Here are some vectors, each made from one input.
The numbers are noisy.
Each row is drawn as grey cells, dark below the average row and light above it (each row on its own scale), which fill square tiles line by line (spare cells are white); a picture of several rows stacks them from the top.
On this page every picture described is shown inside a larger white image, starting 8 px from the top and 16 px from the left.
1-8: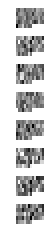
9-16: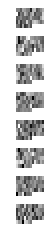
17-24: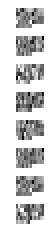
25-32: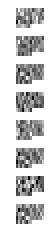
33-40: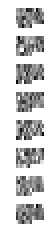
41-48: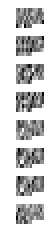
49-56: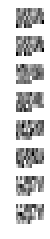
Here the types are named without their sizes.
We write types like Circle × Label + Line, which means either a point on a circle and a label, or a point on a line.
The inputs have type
Label × Line.
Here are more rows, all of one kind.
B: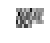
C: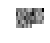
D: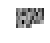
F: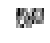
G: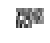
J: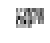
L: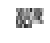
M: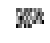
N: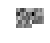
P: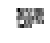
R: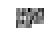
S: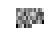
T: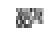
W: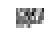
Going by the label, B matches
G, L and T.
